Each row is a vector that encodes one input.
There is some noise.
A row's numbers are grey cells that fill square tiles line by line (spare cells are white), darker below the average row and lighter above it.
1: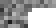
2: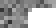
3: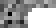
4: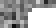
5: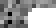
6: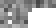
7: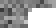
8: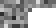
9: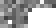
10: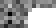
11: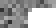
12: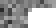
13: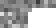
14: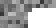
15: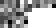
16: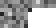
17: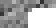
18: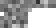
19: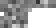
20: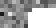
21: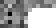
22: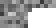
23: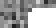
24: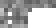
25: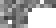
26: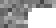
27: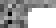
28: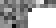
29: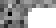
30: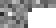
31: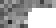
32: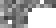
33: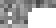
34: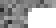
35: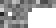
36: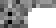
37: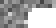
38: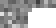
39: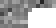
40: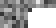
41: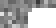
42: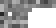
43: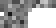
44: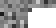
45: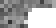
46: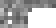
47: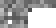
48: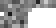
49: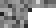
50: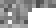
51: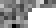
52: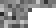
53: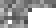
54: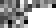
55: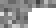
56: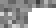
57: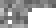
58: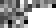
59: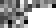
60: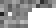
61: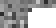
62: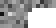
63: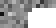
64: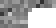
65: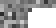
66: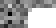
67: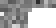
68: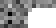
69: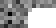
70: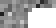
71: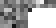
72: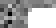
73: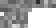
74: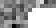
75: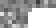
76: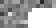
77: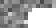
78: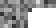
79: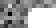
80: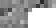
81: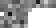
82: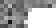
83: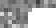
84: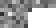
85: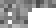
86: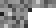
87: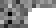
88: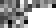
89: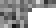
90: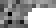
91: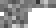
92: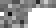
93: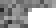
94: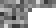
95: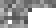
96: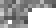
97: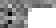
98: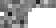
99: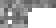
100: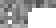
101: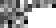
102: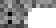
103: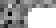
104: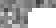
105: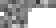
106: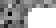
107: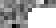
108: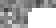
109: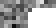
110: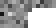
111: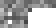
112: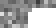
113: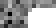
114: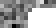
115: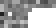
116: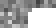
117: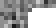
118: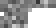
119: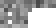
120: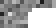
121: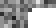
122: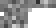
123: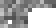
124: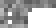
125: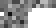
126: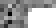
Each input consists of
a list of up to two points on an 11-point line.
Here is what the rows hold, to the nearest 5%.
All of them are lists of up to two points on an 11-point line: about 5% are empty, 35% hold one and 60% two.
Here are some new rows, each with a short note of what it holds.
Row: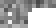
a list of one item
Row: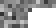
a list of two items
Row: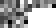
the empty list
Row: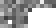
a list of one item
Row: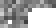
a list of one item
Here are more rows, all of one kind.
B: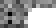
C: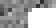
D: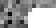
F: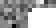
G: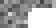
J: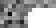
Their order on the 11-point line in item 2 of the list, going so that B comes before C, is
G, B, C, F, D, J.
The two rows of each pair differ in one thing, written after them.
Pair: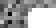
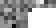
the place on the 11-point line in item 1 of the list
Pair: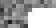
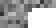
the place on the 11-point line in item 1 of the list
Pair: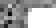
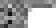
the place on the 11-point line in item 2 of the list
